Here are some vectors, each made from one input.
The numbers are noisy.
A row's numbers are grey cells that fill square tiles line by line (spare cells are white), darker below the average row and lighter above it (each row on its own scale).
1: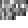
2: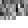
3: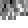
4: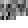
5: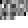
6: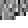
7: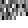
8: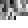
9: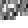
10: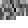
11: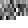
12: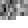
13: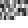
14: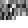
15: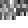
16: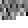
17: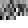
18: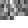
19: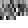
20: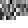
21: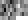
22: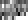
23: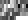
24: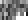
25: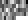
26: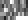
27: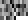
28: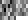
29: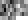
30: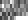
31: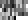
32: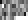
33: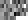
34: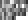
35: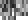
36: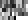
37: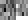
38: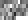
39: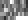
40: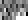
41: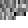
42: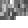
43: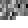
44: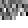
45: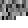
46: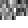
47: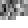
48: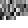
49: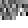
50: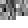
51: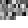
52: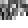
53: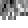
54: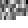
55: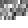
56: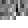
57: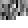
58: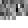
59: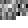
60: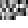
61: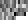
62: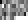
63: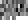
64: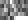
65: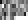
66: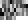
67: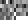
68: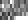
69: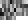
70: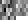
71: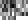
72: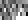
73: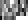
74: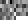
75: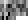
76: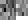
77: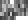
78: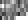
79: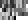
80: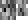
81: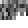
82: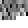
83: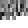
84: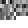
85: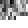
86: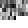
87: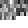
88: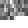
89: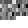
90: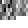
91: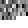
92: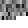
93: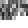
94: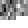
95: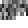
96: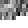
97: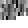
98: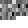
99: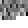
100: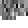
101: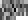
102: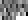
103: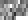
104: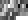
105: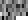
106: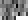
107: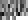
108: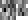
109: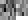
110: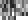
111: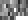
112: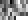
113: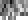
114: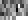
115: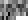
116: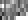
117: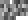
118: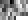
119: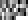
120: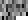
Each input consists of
one of 5 labels, together with either a node of an 11-node tree, or three true/false values.
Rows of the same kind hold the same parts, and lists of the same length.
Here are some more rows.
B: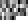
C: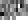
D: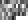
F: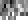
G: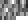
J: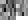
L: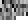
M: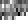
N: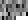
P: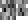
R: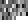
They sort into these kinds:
B, D, G, M
C, F, J, L, N, P, R

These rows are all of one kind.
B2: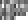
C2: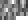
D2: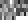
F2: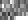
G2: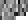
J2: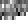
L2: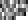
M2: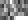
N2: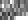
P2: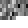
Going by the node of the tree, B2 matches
F2, J2 and N2.
